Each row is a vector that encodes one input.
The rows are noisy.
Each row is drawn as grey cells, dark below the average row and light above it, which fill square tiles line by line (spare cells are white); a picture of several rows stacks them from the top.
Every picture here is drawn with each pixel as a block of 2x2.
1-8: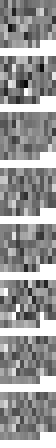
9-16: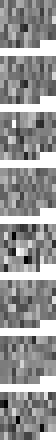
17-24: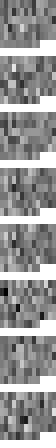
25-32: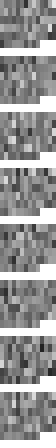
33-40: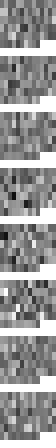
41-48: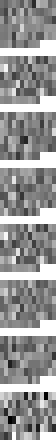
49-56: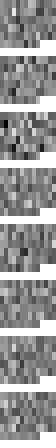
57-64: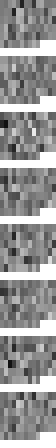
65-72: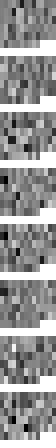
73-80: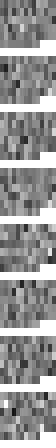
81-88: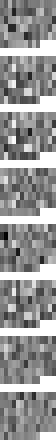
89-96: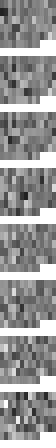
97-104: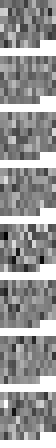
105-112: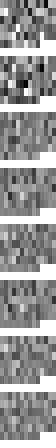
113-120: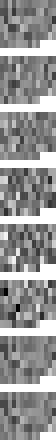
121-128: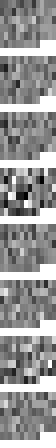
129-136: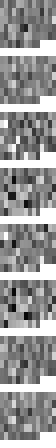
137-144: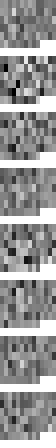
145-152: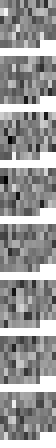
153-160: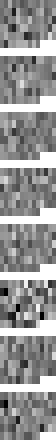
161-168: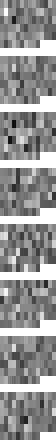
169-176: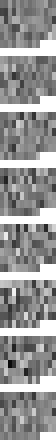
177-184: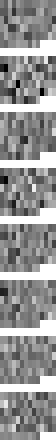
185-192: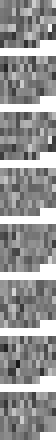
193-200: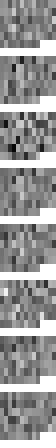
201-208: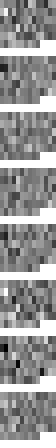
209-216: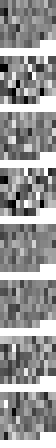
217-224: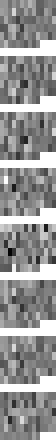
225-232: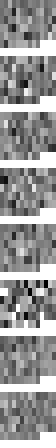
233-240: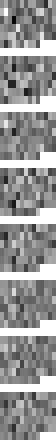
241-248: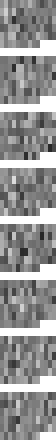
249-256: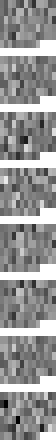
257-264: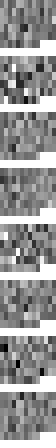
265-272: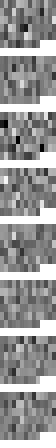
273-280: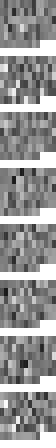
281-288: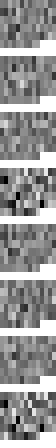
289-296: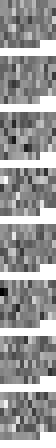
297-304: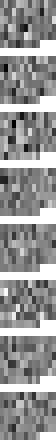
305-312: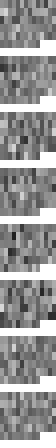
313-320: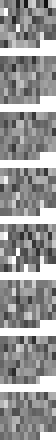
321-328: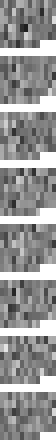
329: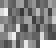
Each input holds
either a node of a 13-node tree and a true/false value, or a list of up to three points on a 5-point line.
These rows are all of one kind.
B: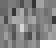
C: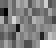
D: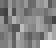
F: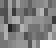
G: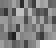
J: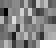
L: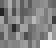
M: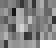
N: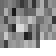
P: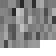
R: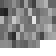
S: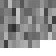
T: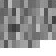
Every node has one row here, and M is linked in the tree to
B and P.
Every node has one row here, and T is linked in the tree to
S.
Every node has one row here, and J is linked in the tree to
B.
